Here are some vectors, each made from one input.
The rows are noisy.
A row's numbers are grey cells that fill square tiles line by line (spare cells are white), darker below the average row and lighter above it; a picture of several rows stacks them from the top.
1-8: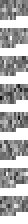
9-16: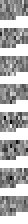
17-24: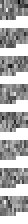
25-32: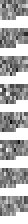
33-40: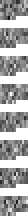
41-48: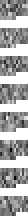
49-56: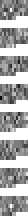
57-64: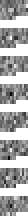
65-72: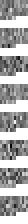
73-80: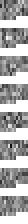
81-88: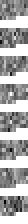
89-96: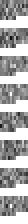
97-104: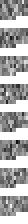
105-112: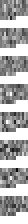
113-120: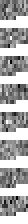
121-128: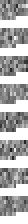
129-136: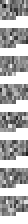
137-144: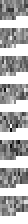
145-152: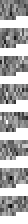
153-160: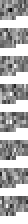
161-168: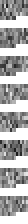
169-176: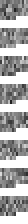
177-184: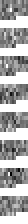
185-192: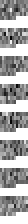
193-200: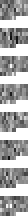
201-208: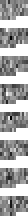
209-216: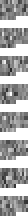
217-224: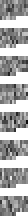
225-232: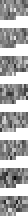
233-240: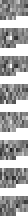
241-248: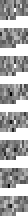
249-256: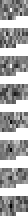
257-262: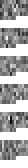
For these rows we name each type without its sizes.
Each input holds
a node of a tree and a true/false value, together with either a point on a circle, or a label.
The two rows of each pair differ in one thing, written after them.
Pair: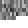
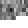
the true/false value
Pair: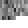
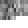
the place on the circle
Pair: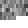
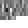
the true/false value
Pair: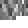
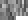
the node of the tree
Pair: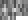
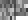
the true/false value
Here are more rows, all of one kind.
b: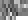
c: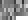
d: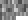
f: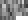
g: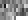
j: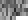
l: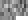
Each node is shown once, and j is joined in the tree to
b and d.
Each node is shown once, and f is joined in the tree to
l.
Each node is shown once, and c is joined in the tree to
d and g.
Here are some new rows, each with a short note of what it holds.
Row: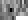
a point on a circle, a node of a tree and a true/false value
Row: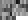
a label, a node of a tree and a true/false value
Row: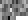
a label, a node of a tree and a true/false value
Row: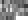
a label, a node of a tree and a true/false value
